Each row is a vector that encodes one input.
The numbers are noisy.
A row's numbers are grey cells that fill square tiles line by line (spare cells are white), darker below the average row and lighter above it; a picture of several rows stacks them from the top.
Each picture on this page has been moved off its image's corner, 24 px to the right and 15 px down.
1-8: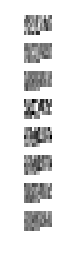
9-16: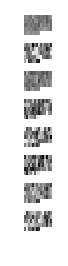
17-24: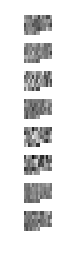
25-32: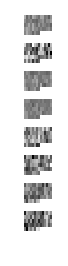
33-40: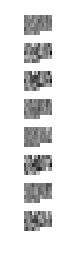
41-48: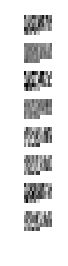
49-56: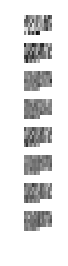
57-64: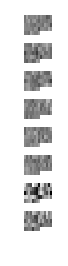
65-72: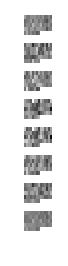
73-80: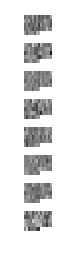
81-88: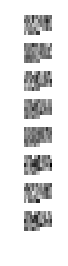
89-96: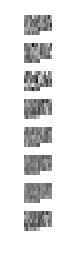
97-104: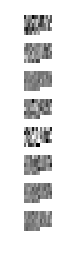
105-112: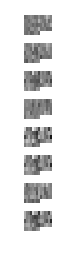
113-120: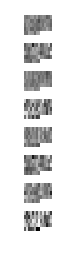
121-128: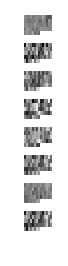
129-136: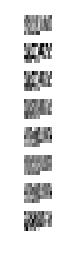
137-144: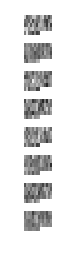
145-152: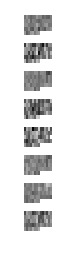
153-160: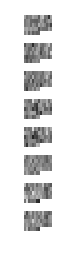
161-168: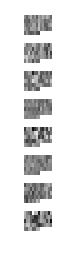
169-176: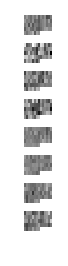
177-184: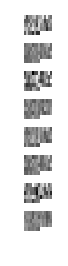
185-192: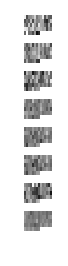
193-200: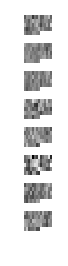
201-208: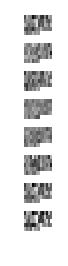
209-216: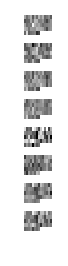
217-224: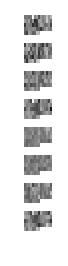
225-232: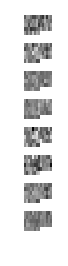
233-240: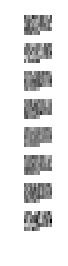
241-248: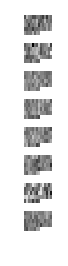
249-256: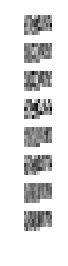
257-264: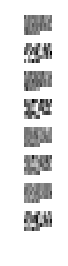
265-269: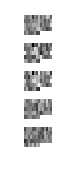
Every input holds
a point on each of two 10-point circles, together with either a fixed value, or four true/false values.
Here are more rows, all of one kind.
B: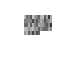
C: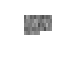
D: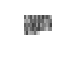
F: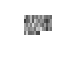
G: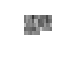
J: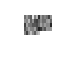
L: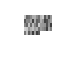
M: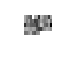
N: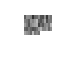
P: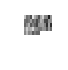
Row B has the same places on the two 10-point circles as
G and L.
